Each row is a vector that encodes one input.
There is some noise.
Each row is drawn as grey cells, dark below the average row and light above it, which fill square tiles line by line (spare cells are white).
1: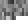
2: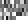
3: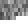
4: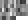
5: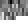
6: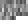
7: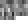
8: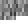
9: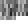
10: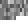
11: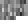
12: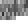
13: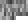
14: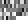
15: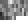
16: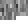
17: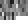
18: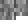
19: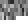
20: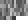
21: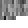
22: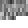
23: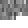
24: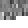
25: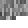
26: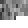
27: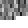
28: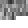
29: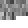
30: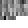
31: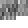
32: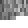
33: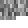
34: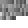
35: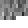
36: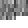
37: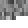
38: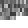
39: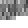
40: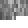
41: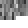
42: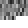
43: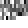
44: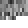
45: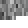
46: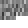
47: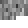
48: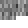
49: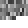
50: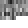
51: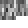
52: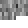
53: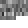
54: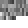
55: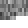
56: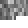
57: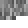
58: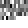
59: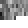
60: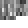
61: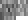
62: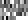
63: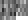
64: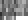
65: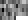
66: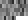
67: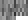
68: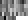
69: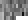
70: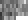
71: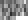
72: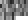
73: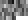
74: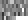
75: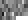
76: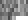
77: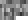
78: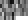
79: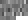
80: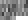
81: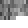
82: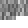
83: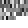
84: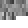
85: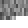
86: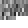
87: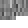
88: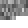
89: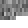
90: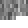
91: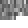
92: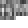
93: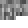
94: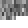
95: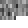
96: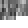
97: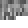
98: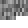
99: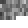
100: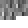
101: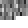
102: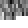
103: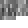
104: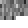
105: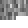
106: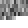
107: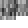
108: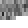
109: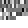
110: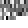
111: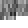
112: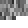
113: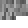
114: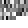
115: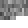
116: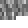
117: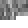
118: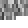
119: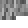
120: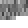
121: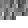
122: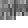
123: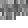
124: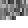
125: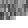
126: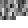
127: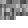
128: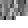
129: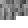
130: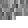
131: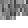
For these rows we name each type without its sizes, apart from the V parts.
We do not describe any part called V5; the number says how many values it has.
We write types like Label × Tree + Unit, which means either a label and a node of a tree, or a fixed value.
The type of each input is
List(Bool × V5).
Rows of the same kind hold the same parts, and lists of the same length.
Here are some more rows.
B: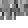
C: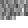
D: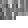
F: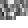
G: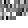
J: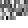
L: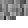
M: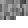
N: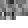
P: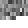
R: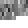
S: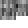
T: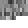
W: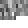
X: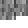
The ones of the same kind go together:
B, C, D, F, R, S, W, X
G, J
L, M, N, P, T

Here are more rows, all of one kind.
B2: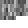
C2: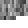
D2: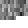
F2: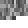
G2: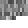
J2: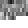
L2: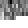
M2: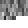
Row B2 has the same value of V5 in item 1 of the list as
C2 and D2.
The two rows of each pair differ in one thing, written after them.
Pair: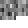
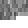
the value of V5 in item 1 of the list
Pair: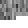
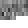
the value of V5 in item 1 of the list
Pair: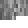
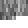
the true/false value in item 2 of the list
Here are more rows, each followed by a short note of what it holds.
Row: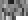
a list of one item
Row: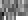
a list of two items
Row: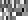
the empty list
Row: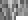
a list of two items
